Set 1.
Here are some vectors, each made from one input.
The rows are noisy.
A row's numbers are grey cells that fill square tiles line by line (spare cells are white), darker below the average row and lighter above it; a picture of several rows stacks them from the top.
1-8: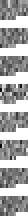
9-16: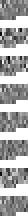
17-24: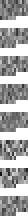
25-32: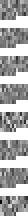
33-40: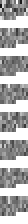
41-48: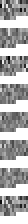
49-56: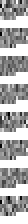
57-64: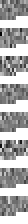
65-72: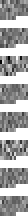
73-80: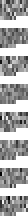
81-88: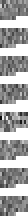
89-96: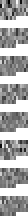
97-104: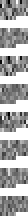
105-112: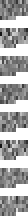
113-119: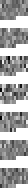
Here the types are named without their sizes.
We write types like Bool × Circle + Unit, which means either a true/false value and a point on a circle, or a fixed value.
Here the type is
Label + Line.
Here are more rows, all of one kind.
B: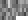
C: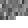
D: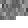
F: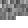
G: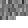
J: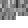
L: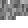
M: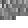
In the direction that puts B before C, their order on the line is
J, B, L, F, M, D, C, G.
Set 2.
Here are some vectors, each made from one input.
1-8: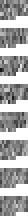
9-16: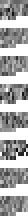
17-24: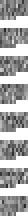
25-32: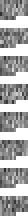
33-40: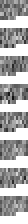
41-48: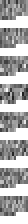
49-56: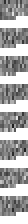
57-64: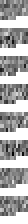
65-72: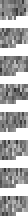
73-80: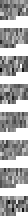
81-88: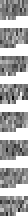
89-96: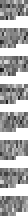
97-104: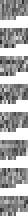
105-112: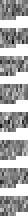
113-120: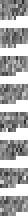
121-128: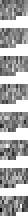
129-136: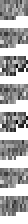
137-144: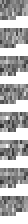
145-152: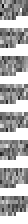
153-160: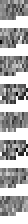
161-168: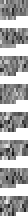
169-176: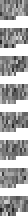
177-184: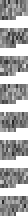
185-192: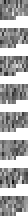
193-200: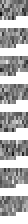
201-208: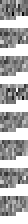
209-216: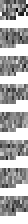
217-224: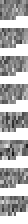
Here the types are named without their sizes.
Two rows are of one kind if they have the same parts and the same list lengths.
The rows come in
3 kinds.
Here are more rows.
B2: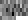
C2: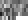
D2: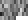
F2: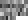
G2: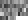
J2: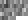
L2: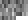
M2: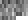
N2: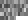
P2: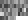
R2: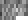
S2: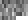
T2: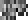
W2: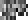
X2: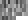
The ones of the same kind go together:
B2, C2, D2
F2, G2, J2, L2, M2, N2, P2, R2, S2, X2
T2, W2

